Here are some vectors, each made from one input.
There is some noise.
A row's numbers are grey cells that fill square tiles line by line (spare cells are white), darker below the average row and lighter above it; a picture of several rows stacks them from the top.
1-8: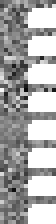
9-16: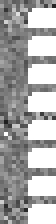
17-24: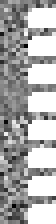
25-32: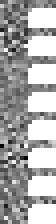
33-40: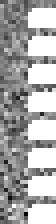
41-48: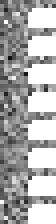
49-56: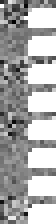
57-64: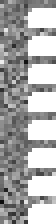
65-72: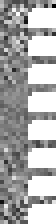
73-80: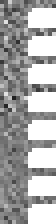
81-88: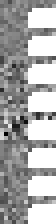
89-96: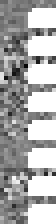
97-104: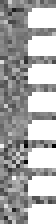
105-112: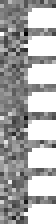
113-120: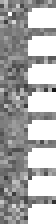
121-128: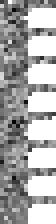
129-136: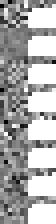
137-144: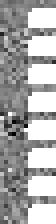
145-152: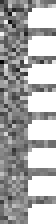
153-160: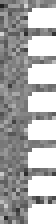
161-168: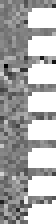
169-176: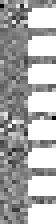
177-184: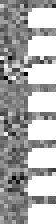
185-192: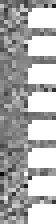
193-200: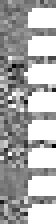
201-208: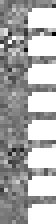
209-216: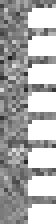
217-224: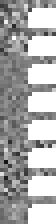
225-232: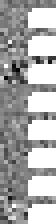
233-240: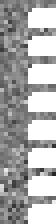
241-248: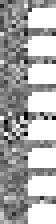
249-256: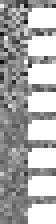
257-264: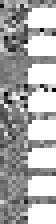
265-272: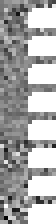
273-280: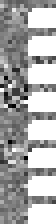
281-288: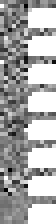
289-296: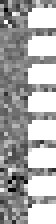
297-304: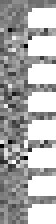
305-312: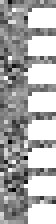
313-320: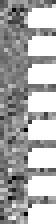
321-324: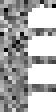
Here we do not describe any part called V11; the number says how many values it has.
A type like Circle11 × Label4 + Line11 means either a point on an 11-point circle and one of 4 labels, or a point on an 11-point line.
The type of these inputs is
Circle8 + Circle16 × List2(V11).
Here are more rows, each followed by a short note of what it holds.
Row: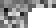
a point on an 8-point circle
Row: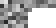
a point on an 8-point circle
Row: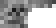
a point on a 16-point circle, together with a list of two items
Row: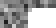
a point on a 16-point circle, together with a list of one item
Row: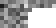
a point on a 16-point circle, together with the empty list
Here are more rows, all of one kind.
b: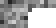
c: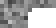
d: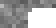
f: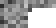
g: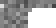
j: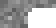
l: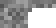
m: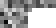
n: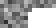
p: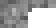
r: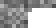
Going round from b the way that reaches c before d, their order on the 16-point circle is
b, g, n, c, m, p, l, j, f, r, d.
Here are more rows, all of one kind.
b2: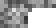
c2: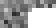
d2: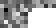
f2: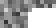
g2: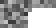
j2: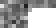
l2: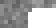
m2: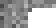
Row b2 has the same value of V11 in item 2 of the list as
g2 and j2.
